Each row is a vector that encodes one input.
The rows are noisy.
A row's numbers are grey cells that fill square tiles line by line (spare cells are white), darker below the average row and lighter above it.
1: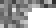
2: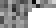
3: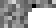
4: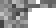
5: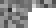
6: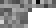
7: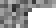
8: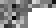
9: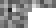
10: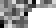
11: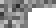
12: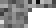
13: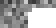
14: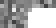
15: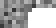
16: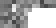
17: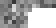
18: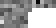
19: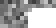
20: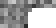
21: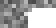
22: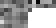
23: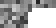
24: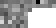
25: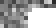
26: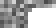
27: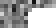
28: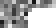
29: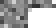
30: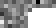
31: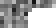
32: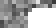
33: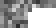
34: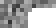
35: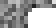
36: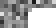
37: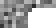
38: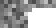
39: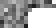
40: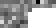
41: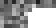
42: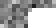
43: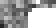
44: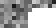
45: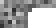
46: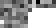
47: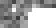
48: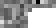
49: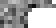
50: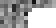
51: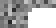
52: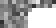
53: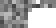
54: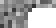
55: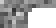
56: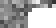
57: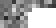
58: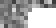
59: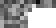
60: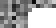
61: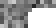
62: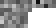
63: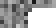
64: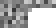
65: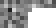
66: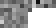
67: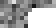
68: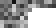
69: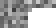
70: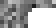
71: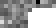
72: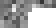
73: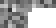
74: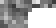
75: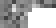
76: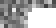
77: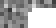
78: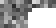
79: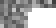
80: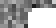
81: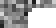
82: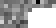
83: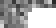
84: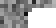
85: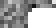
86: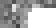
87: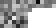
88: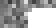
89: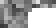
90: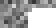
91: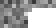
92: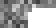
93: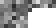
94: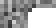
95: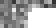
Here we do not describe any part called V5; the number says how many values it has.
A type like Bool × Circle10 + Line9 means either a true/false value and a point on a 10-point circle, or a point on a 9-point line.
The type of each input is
Bool × Label4 × V5 + Circle6 + Unit.
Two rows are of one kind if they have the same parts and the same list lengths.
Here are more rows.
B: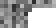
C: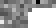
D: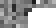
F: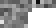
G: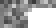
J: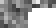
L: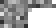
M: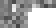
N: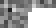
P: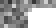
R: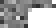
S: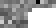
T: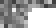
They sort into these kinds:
B, D, J, L, R
C, F, M, N, S, T
G, P

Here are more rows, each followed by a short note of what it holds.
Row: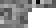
a point on a 6-point circle
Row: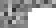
one of 4 labels, a true/false value and a value of V5
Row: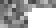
a fixed value
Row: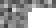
a point on a 6-point circle
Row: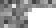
a fixed value
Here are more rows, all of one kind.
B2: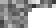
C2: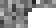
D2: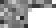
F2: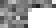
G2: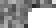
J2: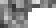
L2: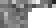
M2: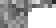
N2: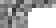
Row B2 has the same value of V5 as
L2 and M2.
